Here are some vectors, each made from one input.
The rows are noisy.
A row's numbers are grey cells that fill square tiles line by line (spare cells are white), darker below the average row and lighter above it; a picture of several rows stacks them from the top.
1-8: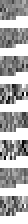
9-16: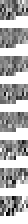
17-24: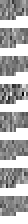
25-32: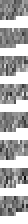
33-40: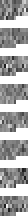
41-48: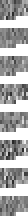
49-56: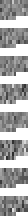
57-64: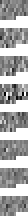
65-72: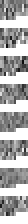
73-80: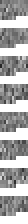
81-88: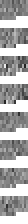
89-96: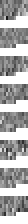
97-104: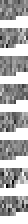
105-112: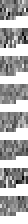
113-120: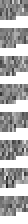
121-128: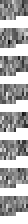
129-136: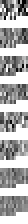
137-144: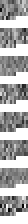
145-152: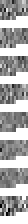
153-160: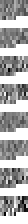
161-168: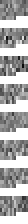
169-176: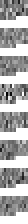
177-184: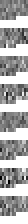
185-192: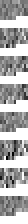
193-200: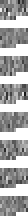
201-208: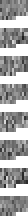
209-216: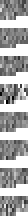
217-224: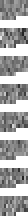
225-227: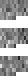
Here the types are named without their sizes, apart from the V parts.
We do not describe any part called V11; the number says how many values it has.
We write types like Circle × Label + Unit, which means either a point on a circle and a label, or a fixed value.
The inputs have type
Circle × (Circle + V11).
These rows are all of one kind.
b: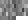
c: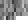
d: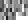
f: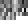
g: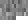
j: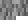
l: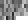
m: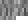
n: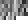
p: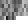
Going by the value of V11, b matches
d and p.
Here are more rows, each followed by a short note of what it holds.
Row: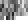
a point on a circle and a value of V11
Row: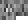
a point on each of two circles
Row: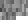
a point on a circle and a value of V11
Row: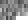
a point on each of two circles
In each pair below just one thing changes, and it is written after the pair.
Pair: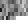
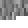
the place on the circle
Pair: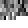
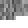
the value of V11
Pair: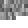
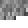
the value of V11
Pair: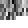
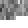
the place on the circle
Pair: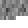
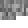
the place on the circle
